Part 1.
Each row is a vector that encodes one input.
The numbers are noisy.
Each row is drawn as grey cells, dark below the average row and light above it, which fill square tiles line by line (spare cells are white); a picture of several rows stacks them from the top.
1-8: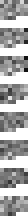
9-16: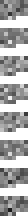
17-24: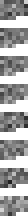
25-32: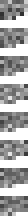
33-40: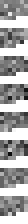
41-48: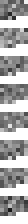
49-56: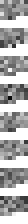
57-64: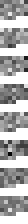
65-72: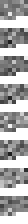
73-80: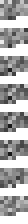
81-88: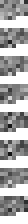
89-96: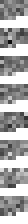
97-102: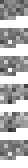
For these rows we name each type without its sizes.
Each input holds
a point on a line.
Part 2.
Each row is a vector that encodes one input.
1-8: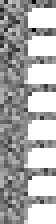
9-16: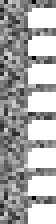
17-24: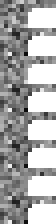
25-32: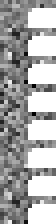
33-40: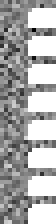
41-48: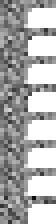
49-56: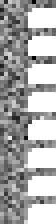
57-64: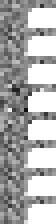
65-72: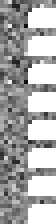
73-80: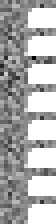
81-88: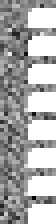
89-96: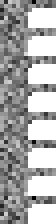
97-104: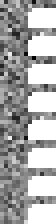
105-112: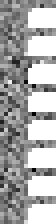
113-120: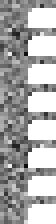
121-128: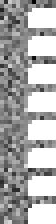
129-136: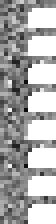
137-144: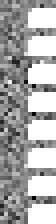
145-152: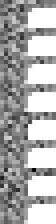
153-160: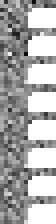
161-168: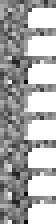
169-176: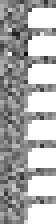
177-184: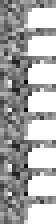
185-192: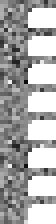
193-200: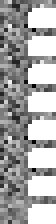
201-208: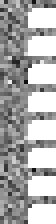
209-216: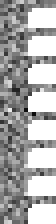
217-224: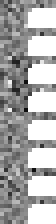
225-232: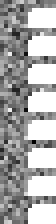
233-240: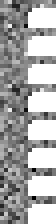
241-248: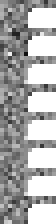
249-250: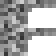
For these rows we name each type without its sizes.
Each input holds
a node of a tree.
